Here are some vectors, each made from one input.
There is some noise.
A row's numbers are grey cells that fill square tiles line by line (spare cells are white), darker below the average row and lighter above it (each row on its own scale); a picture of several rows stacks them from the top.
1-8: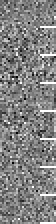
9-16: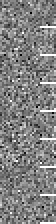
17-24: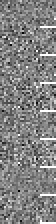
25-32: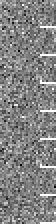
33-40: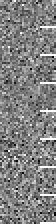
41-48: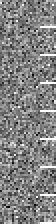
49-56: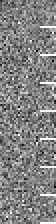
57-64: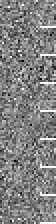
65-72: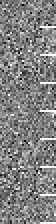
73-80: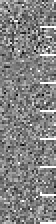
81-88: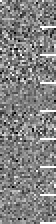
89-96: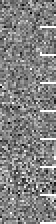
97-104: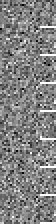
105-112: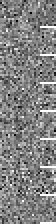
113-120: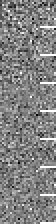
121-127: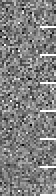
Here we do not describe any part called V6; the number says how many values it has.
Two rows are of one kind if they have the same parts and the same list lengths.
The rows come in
3 kinds.
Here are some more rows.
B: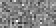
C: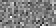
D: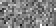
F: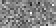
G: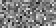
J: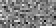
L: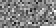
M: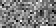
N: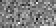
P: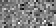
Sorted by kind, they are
B, C, F, G, J, L
D
M, N, P

